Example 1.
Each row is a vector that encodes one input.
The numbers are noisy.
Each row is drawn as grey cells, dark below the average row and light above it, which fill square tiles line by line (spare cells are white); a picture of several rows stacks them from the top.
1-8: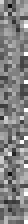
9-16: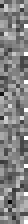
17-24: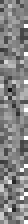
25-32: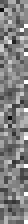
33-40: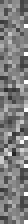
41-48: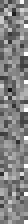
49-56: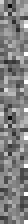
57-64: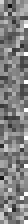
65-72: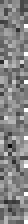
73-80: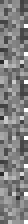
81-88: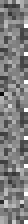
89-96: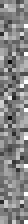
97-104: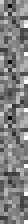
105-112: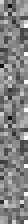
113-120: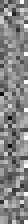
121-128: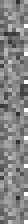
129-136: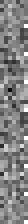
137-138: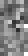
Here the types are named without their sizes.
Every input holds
a node of a tree.
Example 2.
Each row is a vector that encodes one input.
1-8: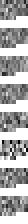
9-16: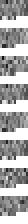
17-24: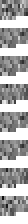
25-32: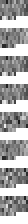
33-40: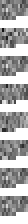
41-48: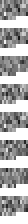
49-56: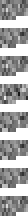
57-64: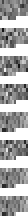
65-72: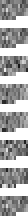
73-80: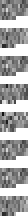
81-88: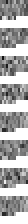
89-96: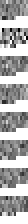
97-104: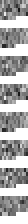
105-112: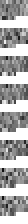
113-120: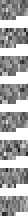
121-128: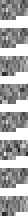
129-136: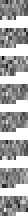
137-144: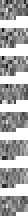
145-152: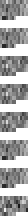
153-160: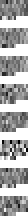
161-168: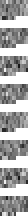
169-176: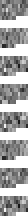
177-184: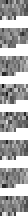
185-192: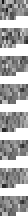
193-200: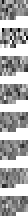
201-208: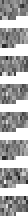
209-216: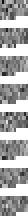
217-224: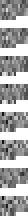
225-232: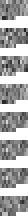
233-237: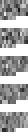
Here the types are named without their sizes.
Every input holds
either a fixed value, or three true/false values.
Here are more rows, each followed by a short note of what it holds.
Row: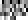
a fixed value
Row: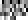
a fixed value
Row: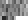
three true/false values
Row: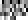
a fixed value
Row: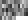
three true/false values
